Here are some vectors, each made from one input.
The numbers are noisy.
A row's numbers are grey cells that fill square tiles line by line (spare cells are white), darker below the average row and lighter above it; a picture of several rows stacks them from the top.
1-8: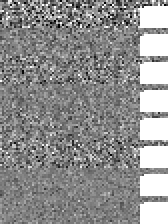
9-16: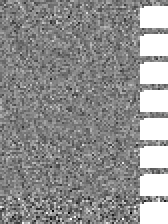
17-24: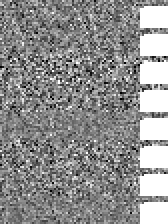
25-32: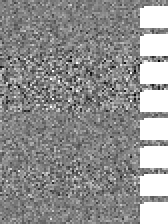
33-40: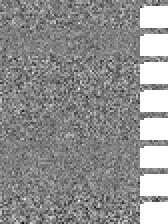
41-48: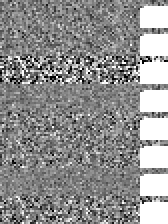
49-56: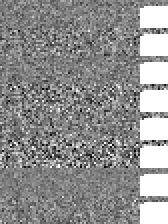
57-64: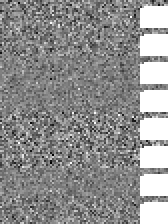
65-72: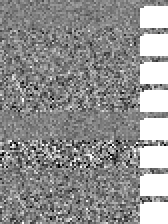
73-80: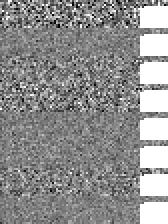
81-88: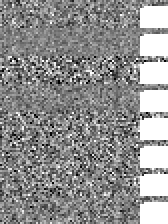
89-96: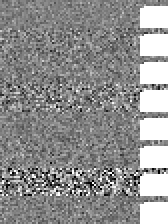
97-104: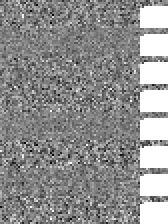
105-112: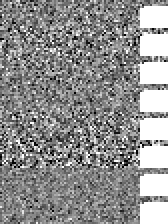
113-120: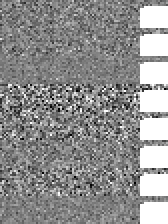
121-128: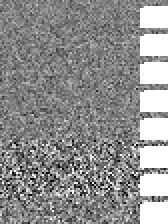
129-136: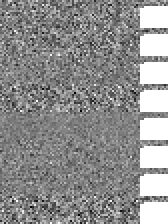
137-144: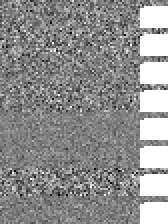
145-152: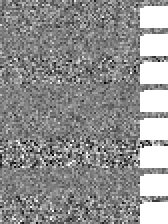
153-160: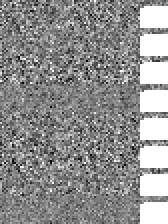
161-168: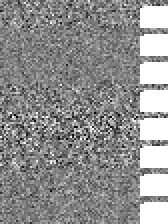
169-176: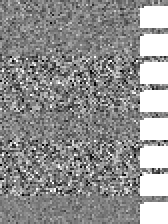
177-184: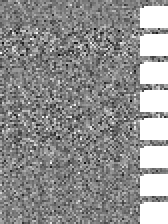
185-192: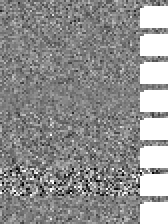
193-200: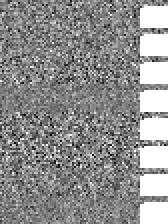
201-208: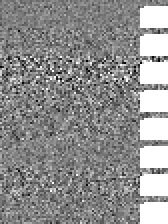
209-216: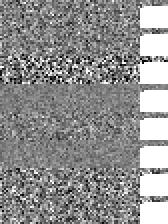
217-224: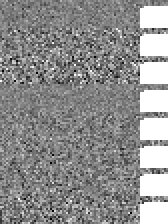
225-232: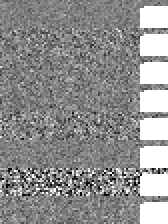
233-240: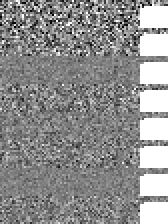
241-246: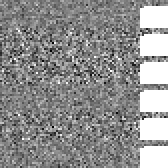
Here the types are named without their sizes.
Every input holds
a node of a tree, together with either a fixed value, or five true/false values.
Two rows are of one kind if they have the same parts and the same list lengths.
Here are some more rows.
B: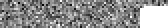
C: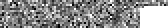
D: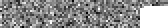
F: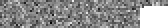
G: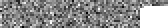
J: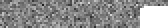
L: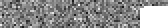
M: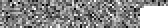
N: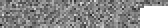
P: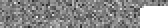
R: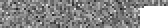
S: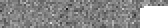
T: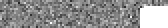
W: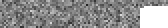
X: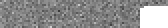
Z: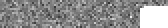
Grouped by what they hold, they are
B, C, F, J, M, N, P, S, T, W
D, G, L, R, X, Z

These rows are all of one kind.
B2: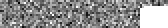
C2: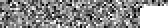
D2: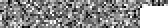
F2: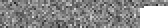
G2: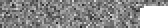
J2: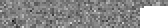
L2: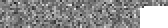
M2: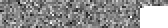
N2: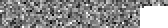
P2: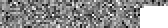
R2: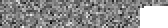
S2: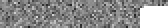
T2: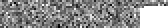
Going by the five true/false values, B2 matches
G2 and L2.
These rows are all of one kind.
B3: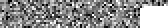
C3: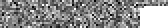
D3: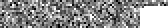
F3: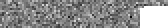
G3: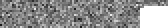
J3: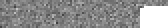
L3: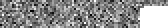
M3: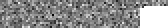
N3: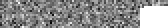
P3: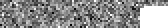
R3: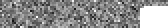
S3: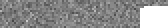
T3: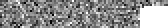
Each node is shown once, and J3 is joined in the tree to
L3.
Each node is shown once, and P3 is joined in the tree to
B3, D3 and M3.
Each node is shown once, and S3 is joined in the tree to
F3 and R3.
